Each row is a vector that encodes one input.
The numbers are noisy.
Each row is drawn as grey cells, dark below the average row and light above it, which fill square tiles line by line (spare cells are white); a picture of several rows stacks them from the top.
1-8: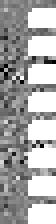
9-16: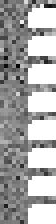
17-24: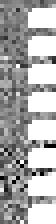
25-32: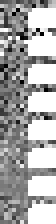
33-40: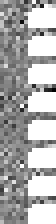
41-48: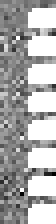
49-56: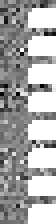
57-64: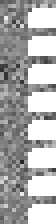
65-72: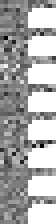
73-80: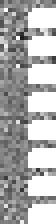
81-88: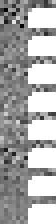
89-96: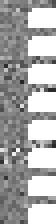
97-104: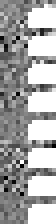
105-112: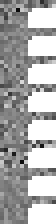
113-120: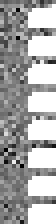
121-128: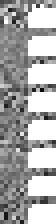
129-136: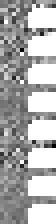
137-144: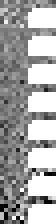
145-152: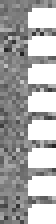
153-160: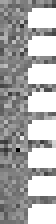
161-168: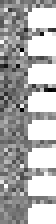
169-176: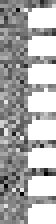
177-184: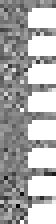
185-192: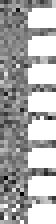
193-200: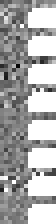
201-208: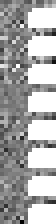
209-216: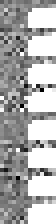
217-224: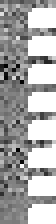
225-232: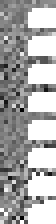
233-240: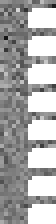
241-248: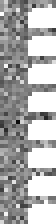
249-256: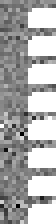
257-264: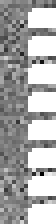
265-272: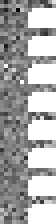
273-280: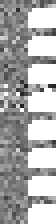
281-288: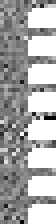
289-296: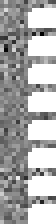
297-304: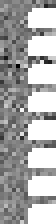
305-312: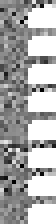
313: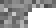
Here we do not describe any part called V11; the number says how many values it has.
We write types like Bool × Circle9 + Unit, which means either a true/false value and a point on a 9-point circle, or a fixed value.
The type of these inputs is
List2(Bool × V11).
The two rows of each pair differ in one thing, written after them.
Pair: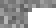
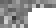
the true/false value in item 2 of the list
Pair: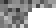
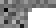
the true/false value in item 2 of the list
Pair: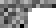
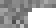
the true/false value in item 2 of the list
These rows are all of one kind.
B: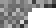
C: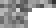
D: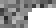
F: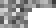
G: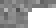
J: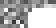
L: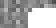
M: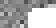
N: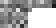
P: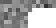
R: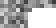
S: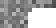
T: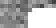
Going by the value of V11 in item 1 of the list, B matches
F, R and S.
